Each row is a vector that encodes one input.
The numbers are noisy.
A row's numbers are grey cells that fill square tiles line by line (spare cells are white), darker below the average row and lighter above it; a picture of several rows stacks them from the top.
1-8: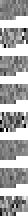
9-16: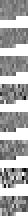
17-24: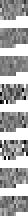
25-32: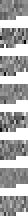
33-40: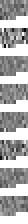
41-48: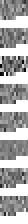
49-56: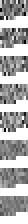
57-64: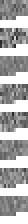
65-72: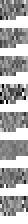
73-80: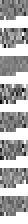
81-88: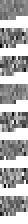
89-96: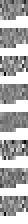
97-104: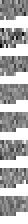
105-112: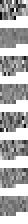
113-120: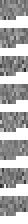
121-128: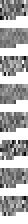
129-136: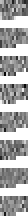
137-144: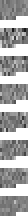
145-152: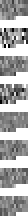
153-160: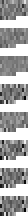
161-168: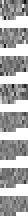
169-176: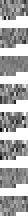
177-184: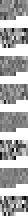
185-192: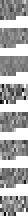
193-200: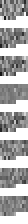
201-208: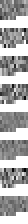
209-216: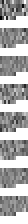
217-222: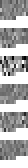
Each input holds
three true/false values, together with either a point on a 10-point circle, or a fixed value.
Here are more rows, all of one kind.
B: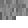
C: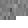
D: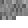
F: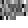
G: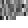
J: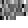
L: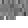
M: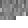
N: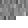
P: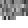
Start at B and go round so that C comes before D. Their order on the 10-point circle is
B, G, N, C, P, J, F, D, L, M.
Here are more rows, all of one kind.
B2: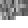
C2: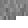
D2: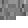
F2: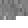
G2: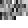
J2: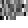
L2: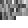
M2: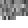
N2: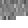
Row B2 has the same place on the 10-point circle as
C2 and D2.
